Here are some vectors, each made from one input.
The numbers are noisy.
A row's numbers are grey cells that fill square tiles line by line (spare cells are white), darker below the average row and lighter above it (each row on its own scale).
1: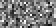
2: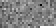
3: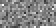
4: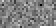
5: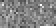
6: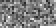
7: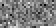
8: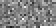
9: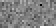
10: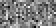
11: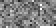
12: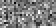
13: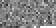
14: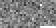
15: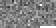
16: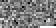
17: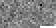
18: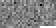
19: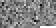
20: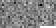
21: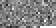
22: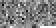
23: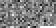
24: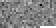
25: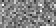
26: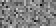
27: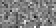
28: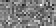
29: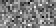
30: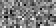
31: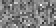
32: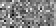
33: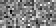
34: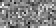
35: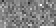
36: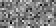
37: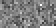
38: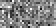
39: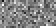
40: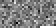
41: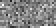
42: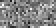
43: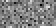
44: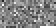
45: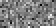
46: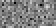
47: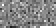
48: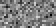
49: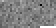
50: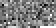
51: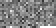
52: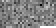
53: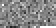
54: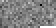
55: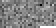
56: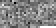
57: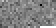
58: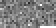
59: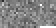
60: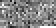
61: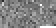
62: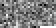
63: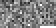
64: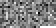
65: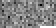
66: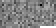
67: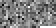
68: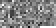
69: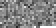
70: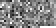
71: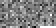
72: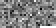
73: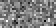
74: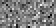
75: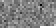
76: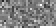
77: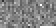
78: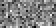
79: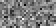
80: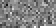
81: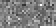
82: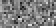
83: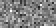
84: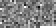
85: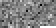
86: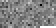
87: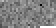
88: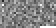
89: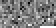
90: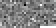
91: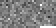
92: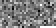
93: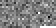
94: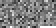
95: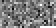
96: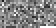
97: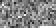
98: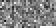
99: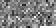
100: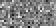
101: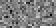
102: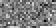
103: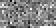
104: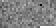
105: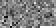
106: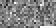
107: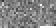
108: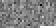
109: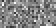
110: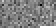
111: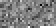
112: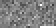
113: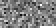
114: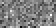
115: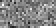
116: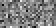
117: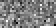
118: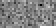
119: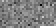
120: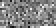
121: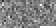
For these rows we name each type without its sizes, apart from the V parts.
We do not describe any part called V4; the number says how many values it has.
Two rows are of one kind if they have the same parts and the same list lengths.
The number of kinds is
2.
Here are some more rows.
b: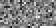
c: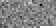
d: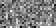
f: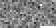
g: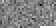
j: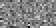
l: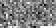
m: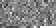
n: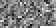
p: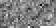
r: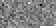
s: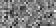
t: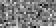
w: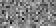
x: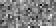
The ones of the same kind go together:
b, f, j, m, n, s
c, d, g, l, p, r, t, w, x

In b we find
a label, a true/false value and a value of V4.
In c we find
a point on a line, a true/false value and a value of V4.
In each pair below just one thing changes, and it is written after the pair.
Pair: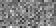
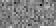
the true/false value
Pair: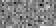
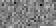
the place on the line
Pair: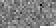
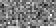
the true/false value
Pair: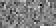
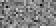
the place on the line
